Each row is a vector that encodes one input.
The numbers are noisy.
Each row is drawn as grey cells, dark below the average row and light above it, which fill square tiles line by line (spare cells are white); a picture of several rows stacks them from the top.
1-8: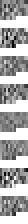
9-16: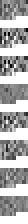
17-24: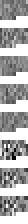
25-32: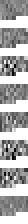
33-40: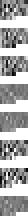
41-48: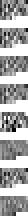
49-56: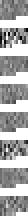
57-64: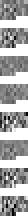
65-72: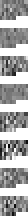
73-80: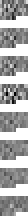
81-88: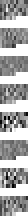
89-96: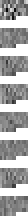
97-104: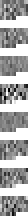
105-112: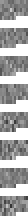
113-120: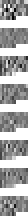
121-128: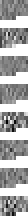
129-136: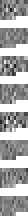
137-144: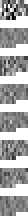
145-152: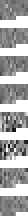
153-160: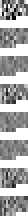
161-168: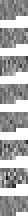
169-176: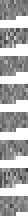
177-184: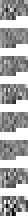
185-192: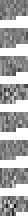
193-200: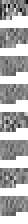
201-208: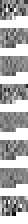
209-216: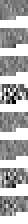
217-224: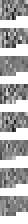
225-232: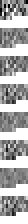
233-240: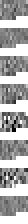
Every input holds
one of 9 labels and three true/false values.
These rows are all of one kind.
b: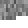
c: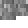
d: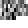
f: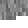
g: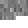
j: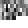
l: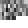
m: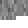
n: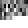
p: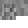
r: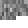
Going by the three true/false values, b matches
f, j, l and m.
